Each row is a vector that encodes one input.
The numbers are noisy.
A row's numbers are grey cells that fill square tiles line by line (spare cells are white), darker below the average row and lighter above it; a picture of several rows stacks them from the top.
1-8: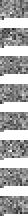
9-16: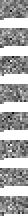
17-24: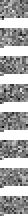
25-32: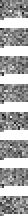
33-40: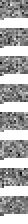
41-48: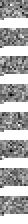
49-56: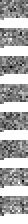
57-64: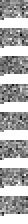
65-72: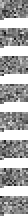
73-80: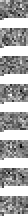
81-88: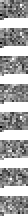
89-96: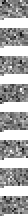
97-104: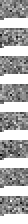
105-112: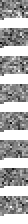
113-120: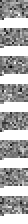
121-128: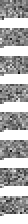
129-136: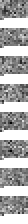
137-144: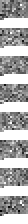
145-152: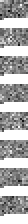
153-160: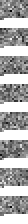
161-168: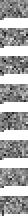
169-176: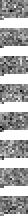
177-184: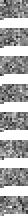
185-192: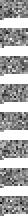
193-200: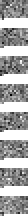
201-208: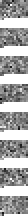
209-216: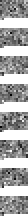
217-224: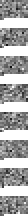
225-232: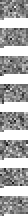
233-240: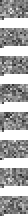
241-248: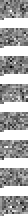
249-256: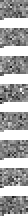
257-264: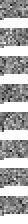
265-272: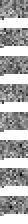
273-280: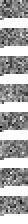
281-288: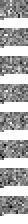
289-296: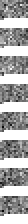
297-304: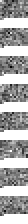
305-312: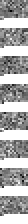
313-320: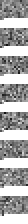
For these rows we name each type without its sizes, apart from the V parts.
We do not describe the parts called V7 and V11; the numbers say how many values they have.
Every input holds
a value of V11, together with either a point on a line, or a true/false value and a value of V7.
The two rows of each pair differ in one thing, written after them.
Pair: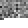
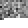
the true/false value
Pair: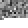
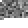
the value of V11
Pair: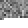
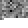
the value of V11
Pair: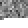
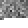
the true/false value
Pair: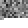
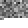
the value of V7
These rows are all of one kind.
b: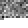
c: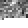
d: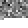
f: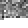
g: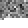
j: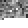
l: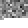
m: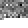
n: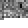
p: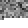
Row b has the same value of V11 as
f, m, n and p.
